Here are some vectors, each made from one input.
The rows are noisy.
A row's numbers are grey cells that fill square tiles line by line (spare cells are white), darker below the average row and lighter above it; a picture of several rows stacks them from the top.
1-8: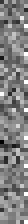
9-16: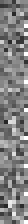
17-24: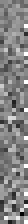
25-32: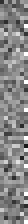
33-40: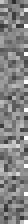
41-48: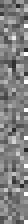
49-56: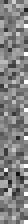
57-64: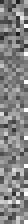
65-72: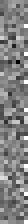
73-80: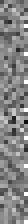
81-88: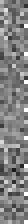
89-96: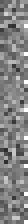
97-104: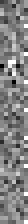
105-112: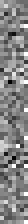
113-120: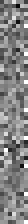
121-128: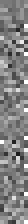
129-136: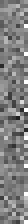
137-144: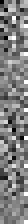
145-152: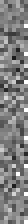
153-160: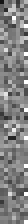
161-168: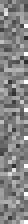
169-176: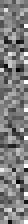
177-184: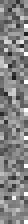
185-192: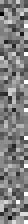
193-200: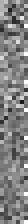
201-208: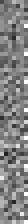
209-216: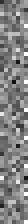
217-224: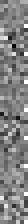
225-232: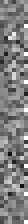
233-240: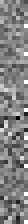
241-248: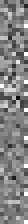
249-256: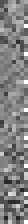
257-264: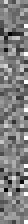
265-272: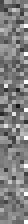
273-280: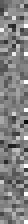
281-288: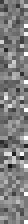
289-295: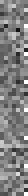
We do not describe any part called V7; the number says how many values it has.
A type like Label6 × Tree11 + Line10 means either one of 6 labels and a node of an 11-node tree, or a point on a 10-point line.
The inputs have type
Circle8 + (Circle9 + Unit) × V7.
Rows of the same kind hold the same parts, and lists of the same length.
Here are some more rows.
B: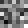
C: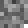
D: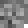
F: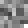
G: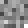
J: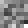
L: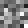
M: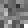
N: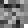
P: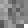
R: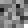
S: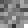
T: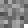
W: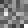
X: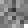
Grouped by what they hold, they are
B, C, D, S, X
F, G, J, R, T
L, M, N, P, W

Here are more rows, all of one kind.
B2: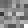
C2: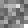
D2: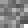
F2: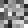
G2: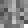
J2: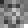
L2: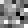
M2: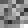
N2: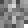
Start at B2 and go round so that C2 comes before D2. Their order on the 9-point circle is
B2, F2, J2, C2, M2, L2, D2, G2, N2.
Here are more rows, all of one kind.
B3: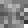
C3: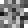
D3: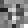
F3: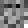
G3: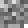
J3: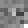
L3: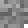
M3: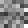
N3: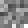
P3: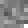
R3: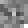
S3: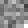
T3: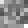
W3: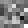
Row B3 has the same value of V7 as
P3, R3 and S3.
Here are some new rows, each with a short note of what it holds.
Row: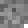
a value of V7
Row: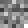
a value of V7
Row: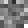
a point on an 8-point circle
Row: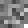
a value of V7
